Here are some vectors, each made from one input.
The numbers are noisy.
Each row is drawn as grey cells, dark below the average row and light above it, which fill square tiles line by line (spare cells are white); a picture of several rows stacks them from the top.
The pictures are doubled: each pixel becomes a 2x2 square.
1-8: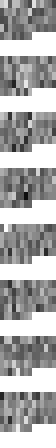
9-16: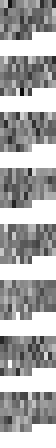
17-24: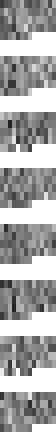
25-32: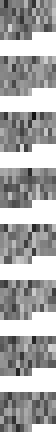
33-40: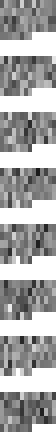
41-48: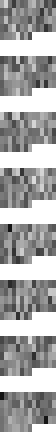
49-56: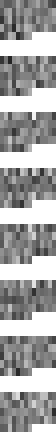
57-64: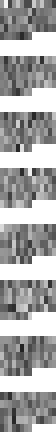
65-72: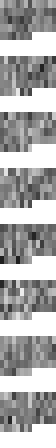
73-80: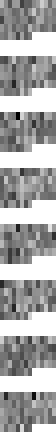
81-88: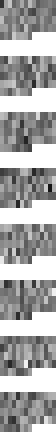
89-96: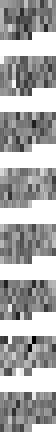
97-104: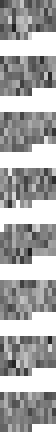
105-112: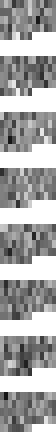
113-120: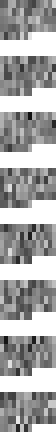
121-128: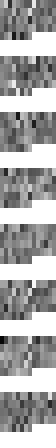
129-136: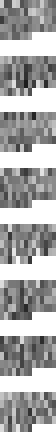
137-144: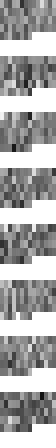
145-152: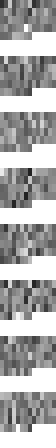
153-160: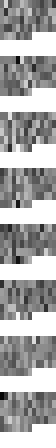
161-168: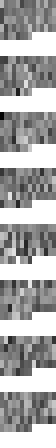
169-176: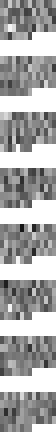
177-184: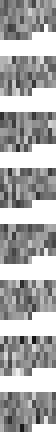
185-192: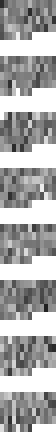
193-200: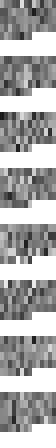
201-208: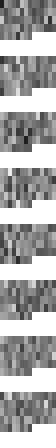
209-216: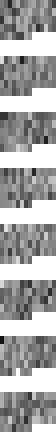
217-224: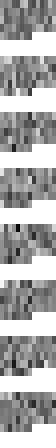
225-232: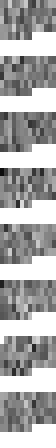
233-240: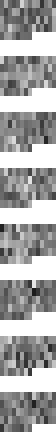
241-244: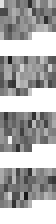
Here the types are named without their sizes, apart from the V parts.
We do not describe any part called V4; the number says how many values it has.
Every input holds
four true/false values, together with either a point on a circle and a point on a line, or a list of values of V4.
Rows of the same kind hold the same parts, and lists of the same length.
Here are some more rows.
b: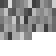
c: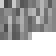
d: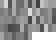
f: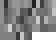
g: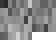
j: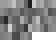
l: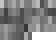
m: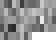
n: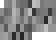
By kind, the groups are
b, g
c, d, j, m
f
l, n

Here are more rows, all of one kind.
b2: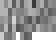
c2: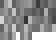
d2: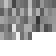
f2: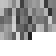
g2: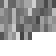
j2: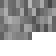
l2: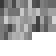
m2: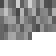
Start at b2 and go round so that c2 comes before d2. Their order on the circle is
b2, f2, c2, d2, j2, m2, l2, g2.
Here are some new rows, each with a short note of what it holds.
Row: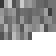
a point on a circle, a point on a line and four true/false values
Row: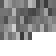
a point on a circle, a point on a line and four true/false values
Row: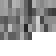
four true/false values, together with a list of one item
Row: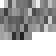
four true/false values, together with a list of two items
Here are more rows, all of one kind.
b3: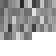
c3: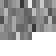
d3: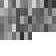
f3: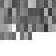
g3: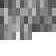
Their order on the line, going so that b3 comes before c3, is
g3, f3, b3, c3, d3.
